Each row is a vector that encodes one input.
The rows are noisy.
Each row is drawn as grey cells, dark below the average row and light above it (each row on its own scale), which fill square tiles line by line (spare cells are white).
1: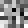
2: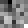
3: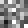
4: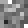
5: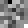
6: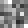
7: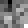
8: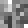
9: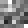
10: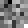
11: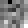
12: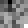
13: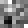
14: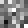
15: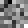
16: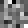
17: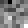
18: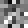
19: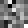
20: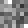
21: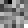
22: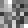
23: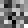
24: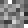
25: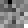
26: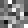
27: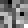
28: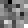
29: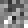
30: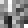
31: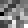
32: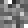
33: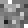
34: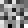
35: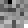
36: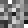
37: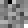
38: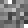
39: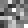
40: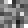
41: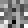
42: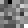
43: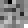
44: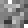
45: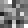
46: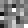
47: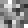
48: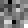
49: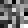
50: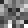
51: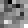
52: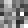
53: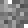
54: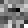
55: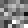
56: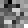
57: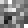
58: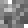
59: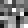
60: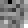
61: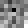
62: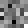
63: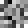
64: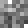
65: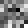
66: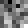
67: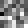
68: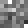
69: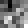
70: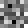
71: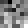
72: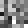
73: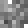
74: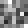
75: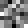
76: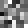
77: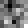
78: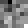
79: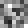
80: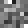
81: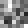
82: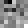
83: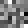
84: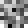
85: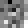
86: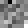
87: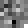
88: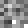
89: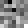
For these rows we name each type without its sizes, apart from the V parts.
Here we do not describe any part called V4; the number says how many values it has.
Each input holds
a list of items, each a true/false value and a value of V4.
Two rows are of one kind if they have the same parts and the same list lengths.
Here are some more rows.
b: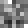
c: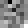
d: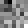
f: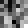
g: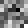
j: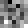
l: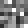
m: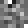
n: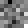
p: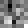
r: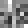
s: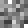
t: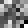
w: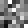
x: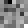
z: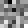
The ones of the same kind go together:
b, l, m, r, s, w
c, d, f, j, n, p, x, z
g, t

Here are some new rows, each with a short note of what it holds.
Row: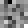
a list of two items
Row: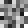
a list of two items
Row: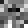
the empty list
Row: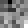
a list of two items
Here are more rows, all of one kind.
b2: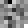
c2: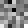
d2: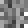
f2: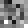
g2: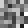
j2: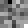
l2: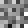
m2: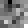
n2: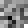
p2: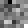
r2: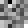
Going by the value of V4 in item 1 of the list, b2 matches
c2, f2, l2 and n2.
